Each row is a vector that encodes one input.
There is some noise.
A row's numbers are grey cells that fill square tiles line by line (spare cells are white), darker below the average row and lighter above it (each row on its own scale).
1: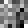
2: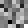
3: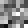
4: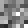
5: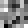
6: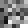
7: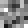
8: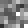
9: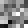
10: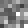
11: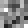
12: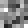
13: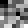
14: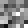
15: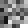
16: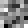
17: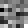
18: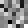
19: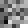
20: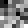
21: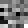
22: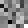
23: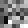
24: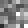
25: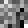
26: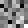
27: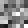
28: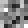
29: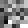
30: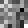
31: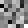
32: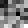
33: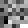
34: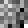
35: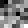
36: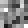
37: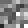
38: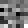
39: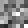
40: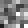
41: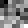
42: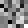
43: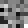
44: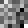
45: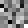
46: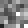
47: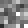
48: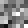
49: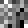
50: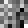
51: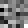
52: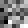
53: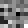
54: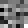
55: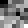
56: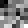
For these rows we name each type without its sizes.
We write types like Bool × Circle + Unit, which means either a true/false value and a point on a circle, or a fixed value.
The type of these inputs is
Circle.
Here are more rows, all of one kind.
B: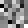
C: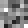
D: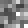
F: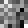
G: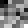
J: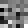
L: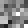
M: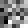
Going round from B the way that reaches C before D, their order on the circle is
B, G, M, J, F, C, L, D.
